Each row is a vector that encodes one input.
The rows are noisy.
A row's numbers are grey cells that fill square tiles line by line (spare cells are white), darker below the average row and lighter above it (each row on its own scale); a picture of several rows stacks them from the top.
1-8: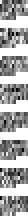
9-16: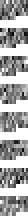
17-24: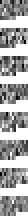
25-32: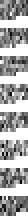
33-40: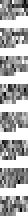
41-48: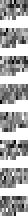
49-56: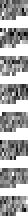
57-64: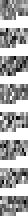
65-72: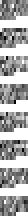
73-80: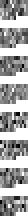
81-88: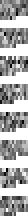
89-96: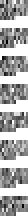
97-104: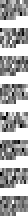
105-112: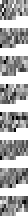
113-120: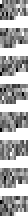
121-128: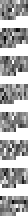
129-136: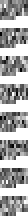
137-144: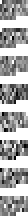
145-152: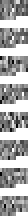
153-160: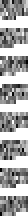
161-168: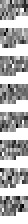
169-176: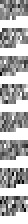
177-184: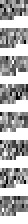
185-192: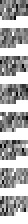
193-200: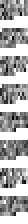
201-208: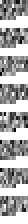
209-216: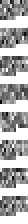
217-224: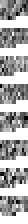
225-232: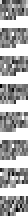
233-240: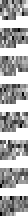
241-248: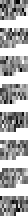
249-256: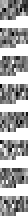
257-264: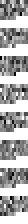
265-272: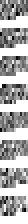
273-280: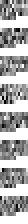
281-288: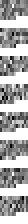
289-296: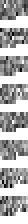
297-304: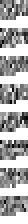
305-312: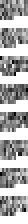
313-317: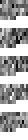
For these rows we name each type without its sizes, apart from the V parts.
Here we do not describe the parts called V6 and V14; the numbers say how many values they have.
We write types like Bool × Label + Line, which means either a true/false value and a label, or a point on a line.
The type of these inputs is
Bool × Bool × Bool × Bool + Tree × (Tree + V6) × V14 + Unit.
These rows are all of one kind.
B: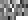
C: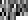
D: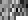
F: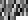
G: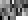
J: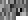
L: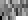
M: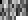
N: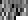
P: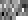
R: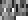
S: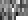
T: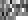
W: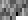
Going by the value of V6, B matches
C, F, P and S.
